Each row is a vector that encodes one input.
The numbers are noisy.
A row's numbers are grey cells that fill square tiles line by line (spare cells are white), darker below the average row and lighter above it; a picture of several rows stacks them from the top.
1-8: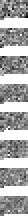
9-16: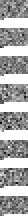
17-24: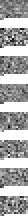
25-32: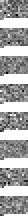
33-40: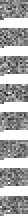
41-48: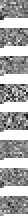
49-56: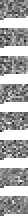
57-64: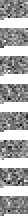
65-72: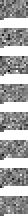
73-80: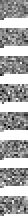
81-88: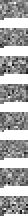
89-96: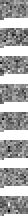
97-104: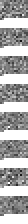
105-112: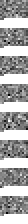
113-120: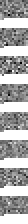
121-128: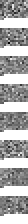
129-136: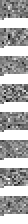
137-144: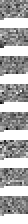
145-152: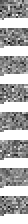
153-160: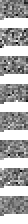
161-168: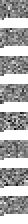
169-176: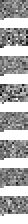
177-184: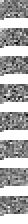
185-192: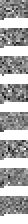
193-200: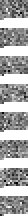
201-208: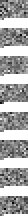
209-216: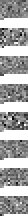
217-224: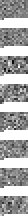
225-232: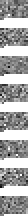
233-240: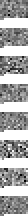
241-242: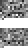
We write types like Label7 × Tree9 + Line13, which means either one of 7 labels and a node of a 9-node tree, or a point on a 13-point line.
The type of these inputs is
(Bool × Bool × Bool + Unit) × Line10 × Tree9.
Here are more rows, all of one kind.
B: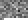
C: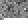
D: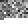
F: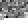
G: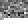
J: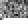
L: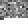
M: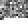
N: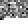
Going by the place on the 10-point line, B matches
D, J and M.
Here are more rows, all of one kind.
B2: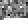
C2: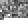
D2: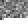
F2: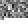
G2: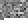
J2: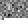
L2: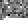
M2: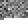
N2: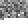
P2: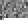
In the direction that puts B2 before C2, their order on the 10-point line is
D2, P2, N2, M2, B2, L2, G2, F2, J2, C2.
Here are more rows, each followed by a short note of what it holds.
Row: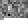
a point on a 10-point line, a node of a 9-node tree and three true/false values
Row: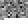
a point on a 10-point line, a node of a 9-node tree and three true/false values
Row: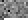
a point on a 10-point line, a node of a 9-node tree and three true/false values
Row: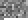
a point on a 10-point line, a node of a 9-node tree and three true/false values
